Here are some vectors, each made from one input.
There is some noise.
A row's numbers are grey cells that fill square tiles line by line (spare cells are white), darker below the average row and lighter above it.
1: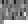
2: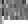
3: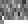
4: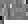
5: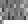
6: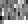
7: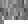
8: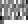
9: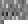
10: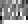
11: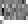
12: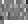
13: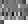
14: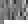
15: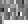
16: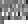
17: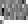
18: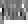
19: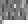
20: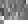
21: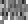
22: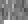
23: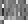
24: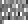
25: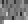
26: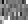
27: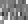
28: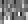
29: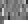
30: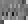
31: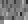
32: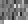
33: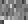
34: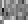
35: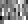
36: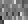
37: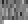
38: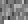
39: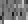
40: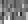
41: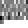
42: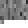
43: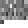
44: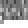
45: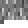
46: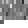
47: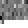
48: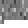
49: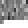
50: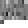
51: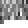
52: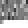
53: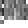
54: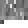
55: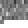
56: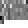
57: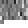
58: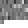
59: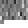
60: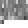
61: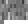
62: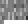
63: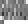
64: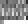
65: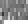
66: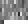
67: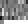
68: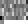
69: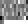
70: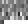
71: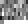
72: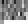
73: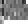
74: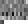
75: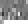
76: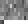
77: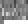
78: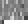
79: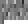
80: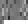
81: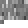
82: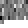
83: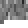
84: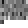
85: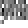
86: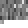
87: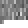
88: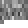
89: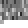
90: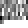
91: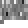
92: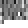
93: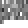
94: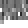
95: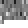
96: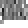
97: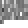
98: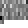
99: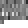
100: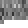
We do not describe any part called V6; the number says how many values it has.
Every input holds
a value of V6, together with either a point on a 4-point line, or a point on a 5-point line.
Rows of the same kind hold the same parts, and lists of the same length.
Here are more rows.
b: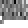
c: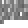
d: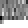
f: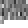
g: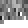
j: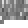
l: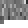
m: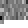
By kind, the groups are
b, d, l, m
c, f, g, j

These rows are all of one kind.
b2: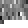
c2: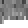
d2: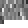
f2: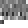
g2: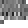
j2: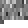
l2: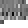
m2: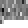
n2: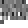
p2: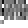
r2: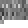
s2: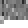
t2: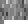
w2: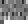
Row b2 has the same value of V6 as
g2, l2 and r2.
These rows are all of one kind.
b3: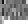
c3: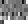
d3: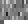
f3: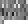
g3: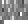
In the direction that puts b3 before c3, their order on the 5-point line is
b3, f3, g3, d3, c3.
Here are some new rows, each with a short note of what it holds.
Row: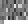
a point on a 4-point line and a value of V6
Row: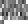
a point on a 5-point line and a value of V6
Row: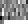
a point on a 4-point line and a value of V6
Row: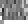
a point on a 4-point line and a value of V6
